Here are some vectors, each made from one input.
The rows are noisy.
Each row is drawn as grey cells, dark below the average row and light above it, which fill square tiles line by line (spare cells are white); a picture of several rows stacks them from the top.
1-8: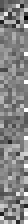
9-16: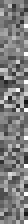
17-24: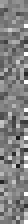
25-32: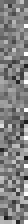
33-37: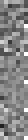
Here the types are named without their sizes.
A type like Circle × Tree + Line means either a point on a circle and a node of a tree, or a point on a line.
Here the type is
Bool × Bool × Bool × Line.
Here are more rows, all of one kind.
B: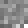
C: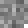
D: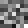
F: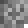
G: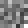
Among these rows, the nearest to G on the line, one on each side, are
B and C.
